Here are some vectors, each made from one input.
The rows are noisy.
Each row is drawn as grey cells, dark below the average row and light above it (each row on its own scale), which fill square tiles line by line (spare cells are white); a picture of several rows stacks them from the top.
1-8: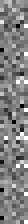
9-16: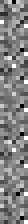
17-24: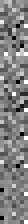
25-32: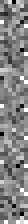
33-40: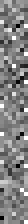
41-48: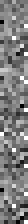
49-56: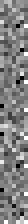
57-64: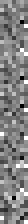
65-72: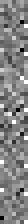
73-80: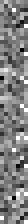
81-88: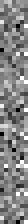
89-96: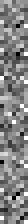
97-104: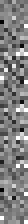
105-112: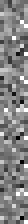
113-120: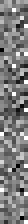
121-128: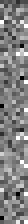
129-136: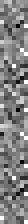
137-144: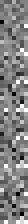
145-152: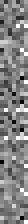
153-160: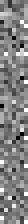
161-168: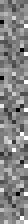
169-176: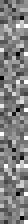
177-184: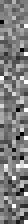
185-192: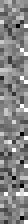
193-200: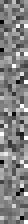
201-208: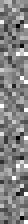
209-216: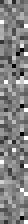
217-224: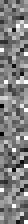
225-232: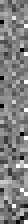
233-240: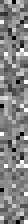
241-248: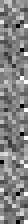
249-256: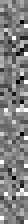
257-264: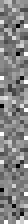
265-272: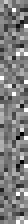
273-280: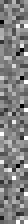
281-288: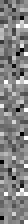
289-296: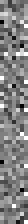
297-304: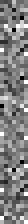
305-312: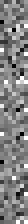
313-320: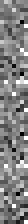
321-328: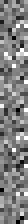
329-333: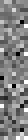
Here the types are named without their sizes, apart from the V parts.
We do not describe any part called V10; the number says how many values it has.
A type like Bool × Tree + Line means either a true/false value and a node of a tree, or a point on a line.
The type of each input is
Bool × V10 + Circle + Unit.
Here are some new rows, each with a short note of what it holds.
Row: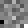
a point on a circle
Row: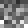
a fixed value
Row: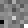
a point on a circle
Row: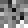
a point on a circle
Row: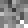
a point on a circle
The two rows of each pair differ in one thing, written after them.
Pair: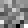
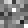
the value of V10
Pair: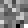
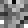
the value of V10
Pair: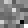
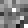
the value of V10
